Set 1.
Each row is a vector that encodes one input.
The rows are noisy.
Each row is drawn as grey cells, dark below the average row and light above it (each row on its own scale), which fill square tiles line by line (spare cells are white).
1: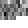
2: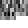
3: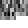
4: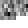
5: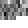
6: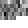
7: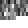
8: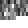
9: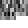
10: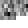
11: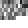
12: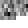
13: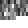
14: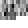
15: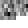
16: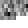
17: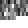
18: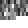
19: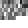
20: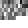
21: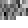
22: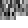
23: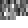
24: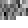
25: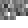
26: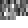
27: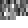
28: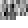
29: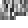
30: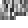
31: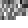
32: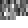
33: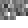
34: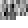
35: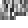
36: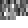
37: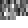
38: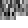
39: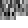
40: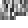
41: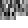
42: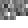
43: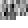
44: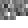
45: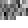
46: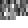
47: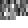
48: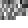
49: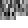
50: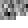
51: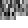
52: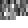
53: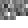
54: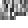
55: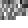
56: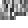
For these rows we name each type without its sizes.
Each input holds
three true/false values.
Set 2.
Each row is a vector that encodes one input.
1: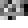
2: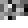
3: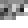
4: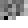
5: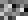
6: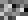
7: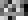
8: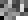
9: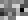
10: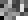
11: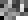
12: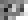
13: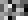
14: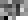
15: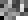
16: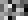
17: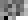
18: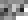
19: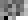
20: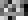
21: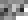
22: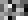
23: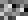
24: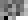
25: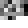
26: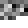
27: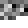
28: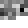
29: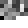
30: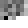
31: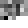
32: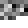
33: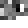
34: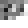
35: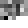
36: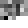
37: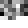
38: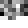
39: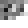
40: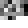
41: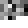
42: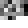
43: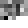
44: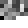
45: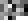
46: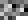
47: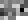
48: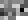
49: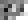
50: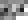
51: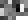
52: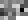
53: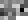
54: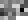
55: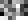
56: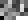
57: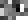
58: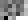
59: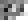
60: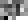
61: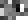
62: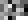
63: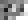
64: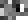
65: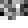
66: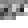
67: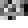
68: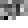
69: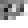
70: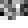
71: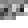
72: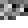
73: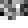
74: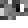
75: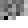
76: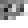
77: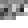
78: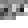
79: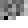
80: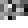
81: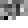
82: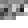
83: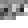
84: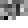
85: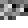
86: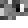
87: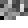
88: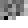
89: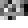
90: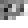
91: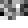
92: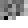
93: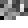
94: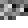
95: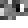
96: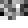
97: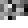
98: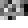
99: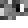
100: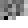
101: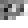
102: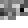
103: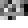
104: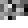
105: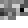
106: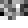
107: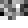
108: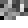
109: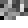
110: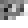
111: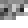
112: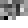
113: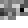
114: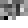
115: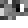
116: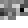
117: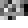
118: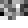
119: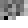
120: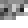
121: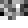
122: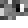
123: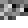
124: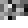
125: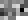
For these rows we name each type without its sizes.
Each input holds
a point on a circle.
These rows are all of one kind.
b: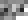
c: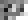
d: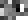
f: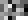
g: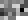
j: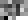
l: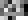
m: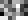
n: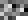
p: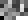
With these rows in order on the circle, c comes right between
b and j.
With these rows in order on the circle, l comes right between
f and m.
